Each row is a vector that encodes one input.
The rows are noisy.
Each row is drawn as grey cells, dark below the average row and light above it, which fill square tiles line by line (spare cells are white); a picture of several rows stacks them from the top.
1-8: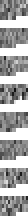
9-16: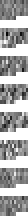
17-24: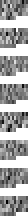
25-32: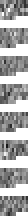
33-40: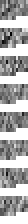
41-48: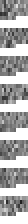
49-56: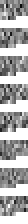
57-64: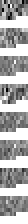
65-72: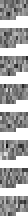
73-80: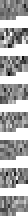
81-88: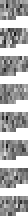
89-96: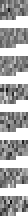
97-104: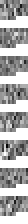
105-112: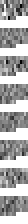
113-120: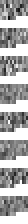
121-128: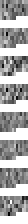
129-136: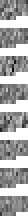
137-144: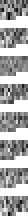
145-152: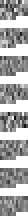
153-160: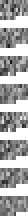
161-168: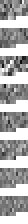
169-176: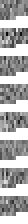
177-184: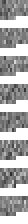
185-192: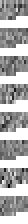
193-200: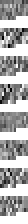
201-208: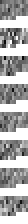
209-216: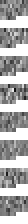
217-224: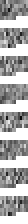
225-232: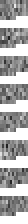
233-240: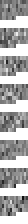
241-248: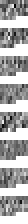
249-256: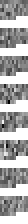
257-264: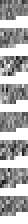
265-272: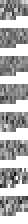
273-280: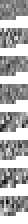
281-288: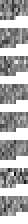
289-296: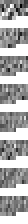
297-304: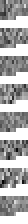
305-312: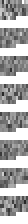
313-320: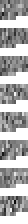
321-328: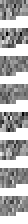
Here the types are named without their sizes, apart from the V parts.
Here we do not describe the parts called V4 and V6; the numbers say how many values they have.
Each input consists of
either a point on a circle, a true/false value, a value of V4 and a value of V6, or a node of a tree.
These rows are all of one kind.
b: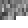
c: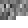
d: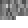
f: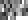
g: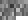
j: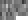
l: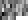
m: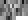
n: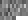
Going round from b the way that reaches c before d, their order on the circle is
b, j, c, l, f, m, d, g, n.
